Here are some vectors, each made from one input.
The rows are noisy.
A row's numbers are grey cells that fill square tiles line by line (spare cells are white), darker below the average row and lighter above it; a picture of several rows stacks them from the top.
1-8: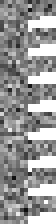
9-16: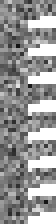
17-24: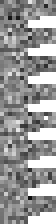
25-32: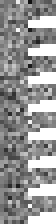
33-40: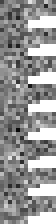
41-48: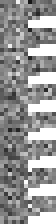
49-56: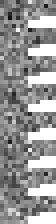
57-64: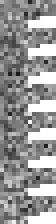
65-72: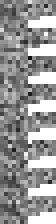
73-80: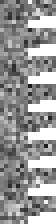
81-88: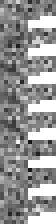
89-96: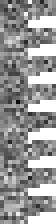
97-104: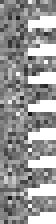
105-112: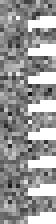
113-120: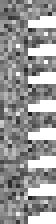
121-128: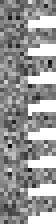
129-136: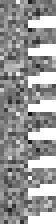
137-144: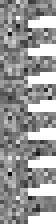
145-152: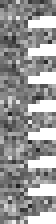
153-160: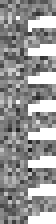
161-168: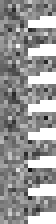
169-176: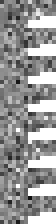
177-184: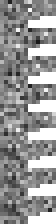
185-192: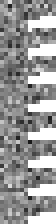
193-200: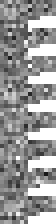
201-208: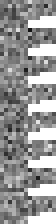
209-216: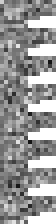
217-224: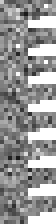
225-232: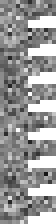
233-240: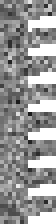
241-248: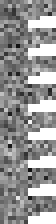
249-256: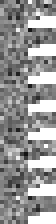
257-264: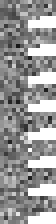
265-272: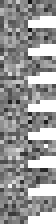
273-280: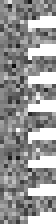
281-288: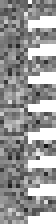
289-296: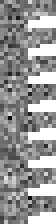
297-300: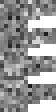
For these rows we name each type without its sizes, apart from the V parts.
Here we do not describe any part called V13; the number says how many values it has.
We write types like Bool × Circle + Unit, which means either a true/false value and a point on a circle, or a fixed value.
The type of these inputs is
(Circle + Tree) × (Circle + V13).
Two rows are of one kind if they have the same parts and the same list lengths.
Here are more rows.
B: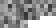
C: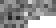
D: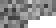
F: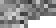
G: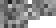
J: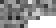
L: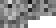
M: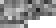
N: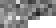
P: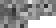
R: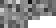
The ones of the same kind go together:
B, L, R
C, J
D, G, P
F, M, N

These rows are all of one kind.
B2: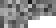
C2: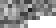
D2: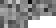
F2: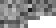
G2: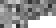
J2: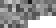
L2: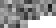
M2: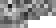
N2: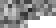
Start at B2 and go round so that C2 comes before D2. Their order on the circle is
B2, F2, C2, N2, M2, L2, J2, G2, D2.
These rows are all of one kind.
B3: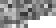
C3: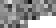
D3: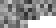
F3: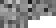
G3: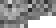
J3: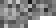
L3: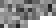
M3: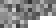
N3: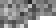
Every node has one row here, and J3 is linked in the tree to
F3 and N3.
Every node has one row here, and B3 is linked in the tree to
M3.
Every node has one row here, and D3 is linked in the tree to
F3 and L3.
